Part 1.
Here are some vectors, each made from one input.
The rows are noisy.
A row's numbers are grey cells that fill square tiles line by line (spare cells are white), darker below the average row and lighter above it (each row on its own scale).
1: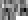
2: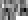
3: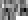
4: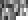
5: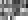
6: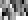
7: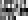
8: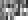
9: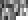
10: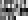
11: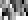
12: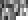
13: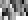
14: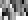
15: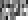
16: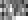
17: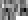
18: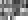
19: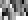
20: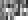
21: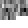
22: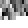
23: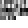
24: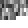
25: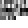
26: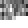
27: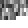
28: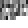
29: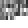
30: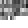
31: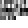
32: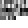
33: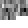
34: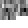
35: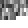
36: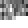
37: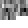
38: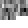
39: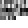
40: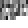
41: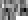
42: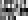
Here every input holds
a point on an 8-point line.
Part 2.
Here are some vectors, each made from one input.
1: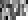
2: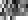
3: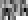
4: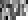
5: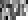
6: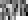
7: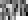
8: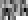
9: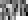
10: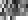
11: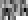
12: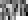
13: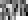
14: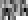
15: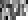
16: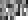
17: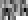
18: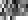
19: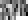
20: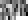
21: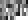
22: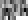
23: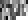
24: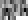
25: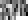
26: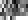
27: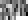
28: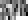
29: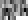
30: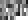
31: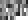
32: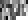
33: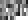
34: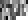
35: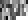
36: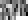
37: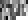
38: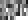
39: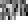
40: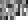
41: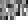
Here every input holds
a point on a 5-point line.
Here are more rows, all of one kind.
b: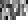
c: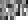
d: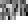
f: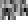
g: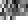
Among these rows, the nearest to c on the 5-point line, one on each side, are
b and g.
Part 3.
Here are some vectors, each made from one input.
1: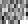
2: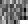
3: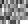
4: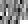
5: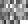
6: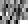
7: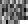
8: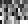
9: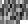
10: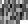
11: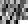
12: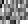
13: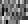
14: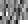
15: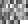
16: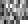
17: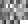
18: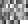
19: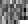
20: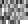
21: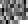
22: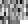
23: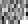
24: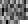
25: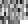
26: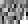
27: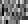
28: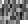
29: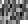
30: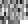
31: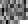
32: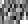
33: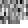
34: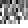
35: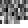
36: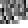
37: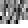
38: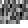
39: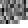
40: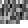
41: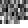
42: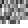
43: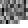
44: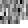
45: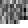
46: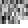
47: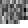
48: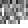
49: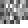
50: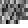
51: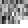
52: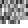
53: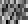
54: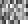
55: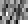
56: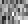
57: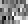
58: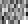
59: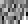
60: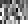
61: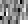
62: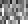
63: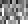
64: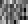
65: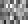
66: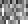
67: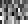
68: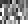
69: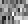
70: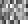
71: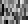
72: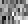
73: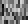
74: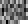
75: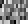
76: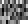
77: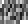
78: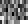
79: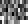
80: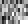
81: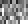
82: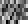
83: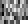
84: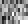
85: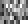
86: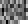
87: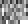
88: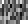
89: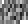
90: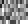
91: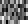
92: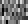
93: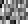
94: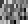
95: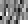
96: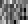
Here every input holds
one of 6 labels.
